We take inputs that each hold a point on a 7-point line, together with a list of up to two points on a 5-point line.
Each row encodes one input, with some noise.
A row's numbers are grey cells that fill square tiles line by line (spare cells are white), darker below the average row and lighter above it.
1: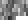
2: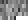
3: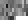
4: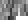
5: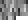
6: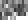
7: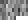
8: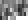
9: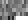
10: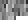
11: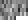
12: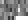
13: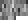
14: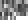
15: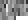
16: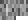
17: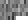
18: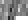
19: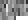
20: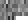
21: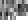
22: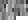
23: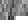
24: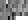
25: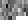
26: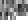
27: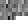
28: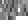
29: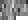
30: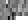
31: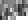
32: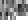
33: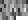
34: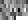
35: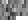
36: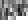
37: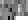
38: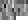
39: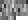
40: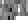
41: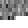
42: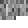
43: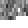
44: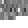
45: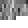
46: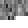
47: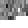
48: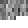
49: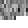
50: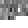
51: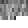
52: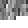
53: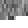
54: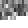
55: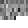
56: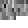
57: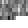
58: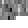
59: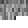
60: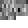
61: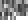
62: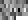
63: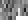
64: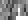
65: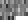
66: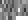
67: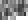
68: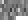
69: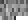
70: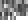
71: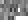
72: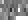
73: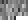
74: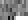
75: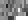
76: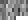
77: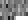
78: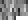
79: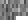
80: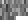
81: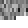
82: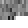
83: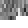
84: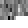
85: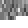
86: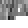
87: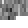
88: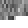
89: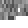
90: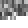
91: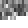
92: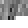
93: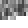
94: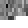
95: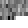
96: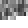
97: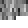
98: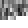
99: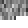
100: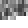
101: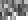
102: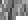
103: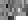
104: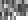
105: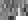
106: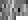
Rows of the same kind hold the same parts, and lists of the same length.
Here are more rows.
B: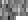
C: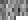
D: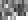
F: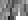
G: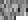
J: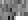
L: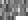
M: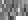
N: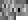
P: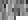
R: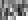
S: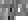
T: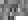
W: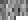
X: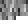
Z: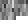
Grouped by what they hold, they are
B, F, J, L, M, S, T
C, G, N, P, W, X, Z
D, R

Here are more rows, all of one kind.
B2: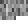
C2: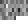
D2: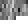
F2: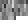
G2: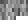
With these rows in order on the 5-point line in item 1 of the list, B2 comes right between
C2 and F2.
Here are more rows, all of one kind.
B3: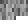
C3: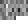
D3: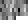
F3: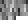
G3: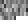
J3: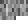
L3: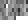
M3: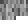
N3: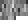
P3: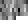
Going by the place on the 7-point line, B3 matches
C3, J3 and M3.
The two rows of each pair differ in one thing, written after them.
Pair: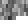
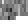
the place on the 7-point line
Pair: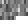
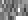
the place on the 7-point line
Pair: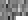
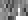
the place on the 7-point line
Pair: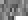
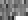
the place on the 7-point line
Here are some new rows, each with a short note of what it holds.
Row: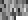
a point on a 7-point line, together with a list of one item
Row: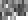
a point on a 7-point line, together with the empty list
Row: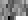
a point on a 7-point line, together with a list of two items
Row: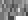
a point on a 7-point line, together with a list of two items
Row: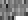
a point on a 7-point line, together with a list of two items
